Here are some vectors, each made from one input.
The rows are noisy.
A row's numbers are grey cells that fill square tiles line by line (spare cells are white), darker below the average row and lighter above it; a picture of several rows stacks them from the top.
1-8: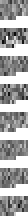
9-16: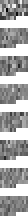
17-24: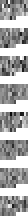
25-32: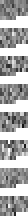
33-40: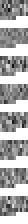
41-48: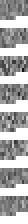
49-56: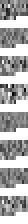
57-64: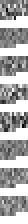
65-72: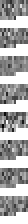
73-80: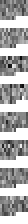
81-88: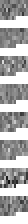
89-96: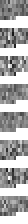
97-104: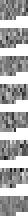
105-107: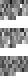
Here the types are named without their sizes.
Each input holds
either a label and a true/false value, or a point on a line.
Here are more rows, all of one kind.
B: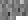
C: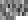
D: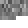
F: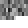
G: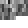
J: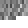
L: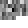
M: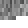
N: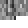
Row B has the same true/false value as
C, F and G.
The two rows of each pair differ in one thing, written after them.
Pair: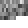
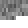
the true/false value
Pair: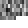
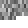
the true/false value
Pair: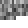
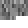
the true/false value
